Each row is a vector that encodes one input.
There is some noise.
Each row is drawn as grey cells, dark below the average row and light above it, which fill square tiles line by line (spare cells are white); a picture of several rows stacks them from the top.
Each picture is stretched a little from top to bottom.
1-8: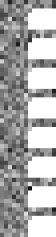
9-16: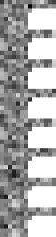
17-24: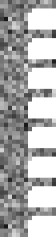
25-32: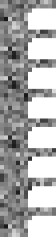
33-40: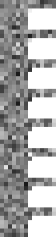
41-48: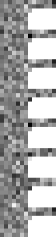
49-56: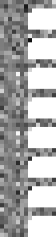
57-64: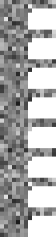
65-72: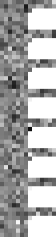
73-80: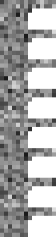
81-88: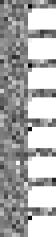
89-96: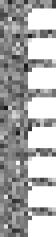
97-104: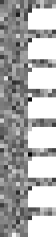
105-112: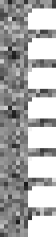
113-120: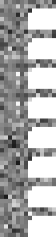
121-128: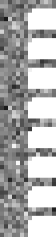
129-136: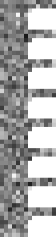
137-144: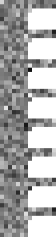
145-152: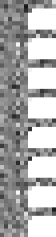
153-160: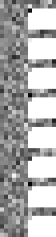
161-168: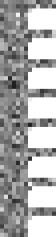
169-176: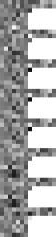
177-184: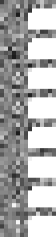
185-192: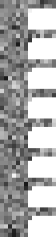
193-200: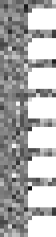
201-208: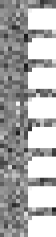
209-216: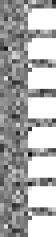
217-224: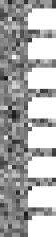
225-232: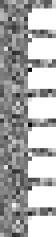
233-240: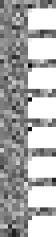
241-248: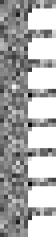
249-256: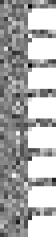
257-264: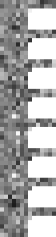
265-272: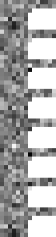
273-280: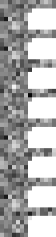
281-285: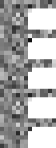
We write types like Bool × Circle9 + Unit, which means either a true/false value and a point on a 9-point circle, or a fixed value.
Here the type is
Bool × Bool × Bool × Bool.
